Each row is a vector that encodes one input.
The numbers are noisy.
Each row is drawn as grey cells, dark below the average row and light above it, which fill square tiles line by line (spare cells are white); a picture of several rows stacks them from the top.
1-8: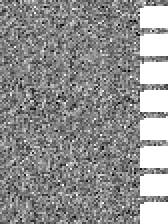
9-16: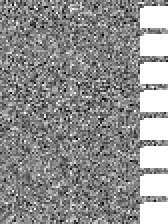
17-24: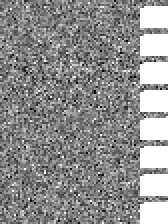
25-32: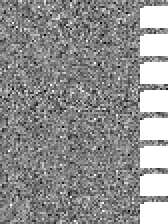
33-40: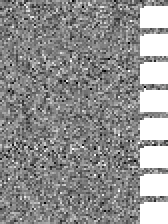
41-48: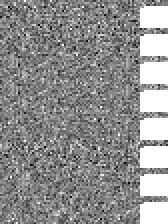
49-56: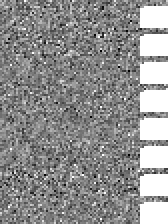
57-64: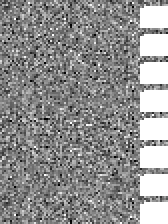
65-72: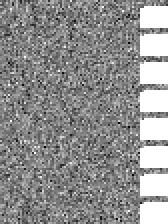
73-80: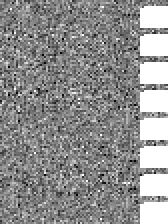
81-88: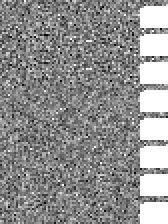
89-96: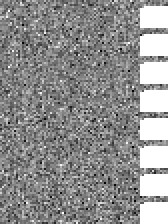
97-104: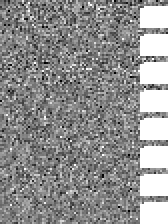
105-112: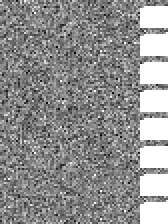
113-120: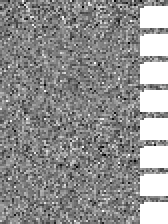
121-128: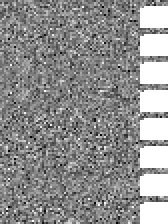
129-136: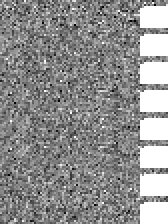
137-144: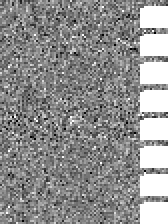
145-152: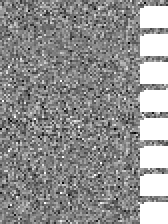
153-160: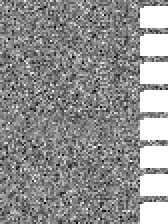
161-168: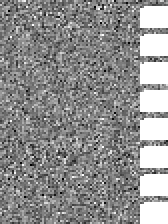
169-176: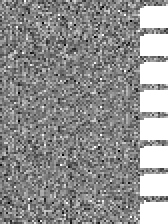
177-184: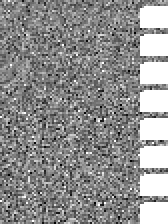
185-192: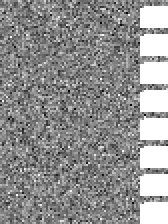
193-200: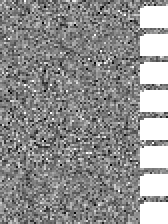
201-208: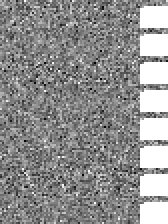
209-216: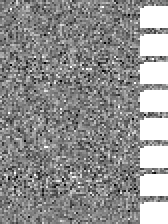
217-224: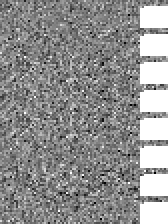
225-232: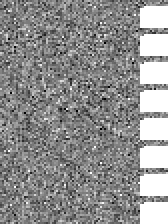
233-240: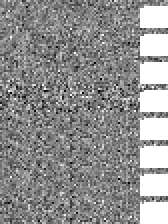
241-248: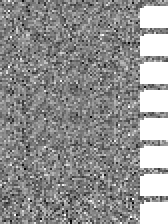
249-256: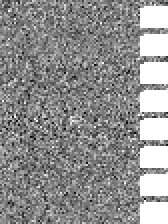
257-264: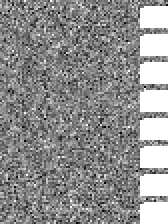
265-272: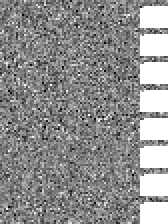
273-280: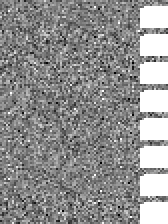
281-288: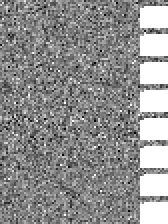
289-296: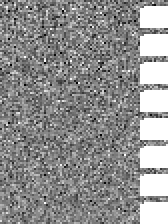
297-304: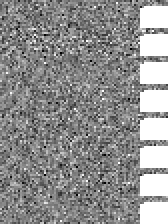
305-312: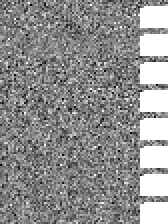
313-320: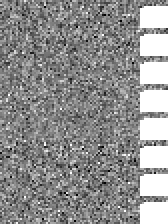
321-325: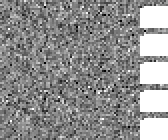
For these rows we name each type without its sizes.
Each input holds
a point on a line and a node of a tree.
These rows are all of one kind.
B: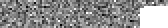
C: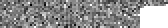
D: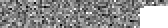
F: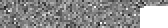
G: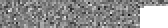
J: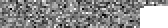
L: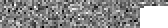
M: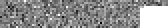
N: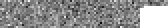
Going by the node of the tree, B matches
D, G and N.
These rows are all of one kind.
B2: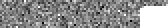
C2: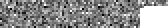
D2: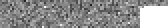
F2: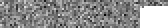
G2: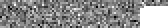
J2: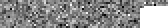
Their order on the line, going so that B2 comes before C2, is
D2, B2, F2, J2, G2, C2.
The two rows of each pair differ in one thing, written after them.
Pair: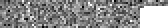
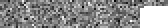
the place on the line
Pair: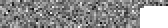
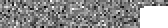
the place on the line
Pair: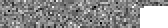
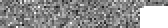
the node of the tree
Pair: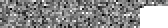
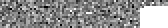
the node of the tree
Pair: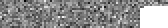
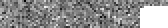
the place on the line
